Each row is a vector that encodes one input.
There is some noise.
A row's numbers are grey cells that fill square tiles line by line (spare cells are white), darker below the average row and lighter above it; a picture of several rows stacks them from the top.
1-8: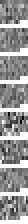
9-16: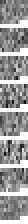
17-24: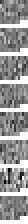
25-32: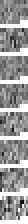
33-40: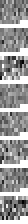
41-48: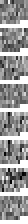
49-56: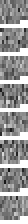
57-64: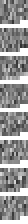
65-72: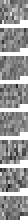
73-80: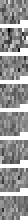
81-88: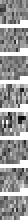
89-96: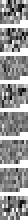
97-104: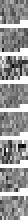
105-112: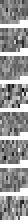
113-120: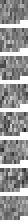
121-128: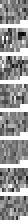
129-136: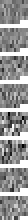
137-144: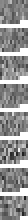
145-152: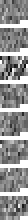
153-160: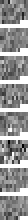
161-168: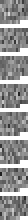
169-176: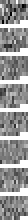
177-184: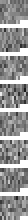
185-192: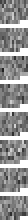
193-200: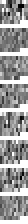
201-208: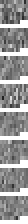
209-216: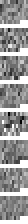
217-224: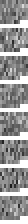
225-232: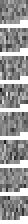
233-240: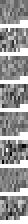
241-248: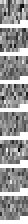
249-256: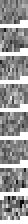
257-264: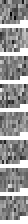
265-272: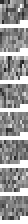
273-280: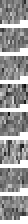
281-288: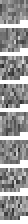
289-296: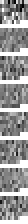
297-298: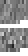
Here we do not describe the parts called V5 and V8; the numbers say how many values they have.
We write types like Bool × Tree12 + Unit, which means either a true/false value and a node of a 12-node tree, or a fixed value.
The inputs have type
Circle9 × (Line6 + V8) × Line10 + V5.
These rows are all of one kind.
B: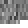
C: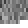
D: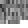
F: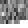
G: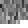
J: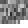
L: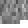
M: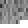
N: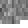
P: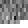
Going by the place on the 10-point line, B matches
L and N.
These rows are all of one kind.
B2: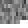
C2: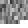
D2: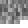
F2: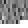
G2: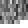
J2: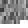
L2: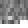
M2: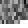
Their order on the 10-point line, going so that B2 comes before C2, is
F2, J2, G2, M2, L2, B2, D2, C2.
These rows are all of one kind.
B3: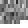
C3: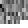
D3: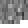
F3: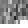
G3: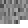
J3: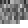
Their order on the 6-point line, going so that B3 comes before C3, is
B3, F3, C3, D3, G3, J3.
